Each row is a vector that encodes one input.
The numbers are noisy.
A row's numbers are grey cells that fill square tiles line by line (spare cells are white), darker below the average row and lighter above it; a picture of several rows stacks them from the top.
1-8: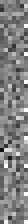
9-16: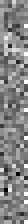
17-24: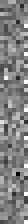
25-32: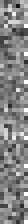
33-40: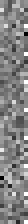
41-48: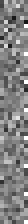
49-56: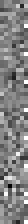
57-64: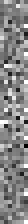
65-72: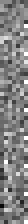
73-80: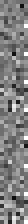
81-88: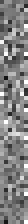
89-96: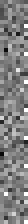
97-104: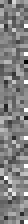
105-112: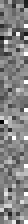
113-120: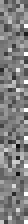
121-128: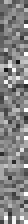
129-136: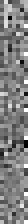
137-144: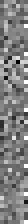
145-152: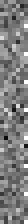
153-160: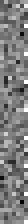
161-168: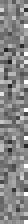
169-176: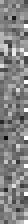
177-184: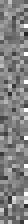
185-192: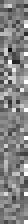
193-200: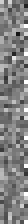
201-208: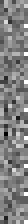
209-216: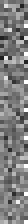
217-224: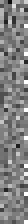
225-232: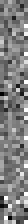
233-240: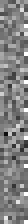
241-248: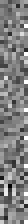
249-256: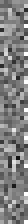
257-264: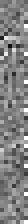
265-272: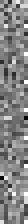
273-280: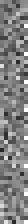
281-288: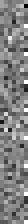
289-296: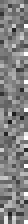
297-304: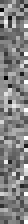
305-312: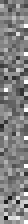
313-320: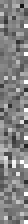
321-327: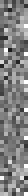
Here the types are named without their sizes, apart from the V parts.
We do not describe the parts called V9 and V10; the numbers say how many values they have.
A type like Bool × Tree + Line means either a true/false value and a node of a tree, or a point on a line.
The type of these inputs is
Bool × Bool × Bool × Bool × Bool × Label × V9 + V10.
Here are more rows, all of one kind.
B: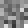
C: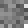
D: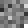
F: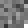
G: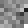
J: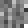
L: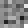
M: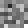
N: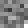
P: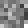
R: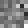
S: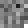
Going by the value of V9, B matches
D, J and M.
